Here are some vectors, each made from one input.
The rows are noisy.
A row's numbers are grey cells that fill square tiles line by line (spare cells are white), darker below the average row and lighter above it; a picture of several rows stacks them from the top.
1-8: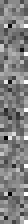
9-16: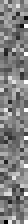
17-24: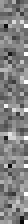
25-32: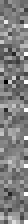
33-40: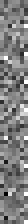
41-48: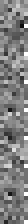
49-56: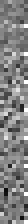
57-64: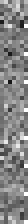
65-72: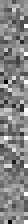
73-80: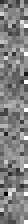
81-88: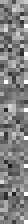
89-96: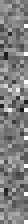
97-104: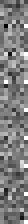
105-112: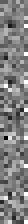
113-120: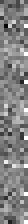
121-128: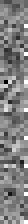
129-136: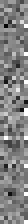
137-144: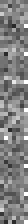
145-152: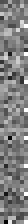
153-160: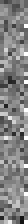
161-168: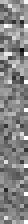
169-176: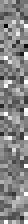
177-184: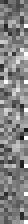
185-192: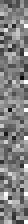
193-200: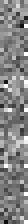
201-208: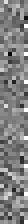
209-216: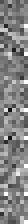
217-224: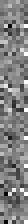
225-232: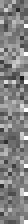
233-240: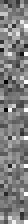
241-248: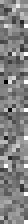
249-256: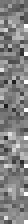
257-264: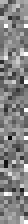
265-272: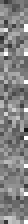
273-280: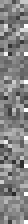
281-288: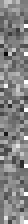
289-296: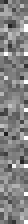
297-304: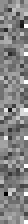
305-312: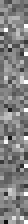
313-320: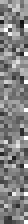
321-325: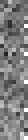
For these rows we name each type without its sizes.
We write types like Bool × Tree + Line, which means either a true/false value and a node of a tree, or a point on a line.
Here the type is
Bool × Bool × Bool × Bool × Tree + Circle × Line.
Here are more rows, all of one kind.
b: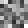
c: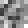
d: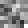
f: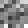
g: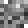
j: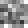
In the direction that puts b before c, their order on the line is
g, b, d, j, f, c.
